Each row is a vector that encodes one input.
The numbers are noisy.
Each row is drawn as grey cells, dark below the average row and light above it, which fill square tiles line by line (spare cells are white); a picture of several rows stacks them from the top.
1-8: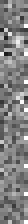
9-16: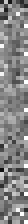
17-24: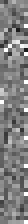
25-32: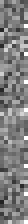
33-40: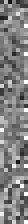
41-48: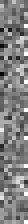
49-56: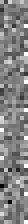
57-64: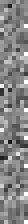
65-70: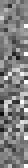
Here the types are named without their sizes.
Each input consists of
either a node of a tree, or three true/false values.
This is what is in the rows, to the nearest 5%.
About 25% of them hold a node of a tree. The rest hold three true/false values.
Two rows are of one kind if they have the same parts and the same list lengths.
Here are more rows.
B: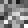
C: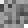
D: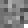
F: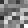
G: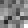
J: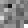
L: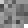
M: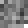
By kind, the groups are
B, F
C, D, G, J, L, M

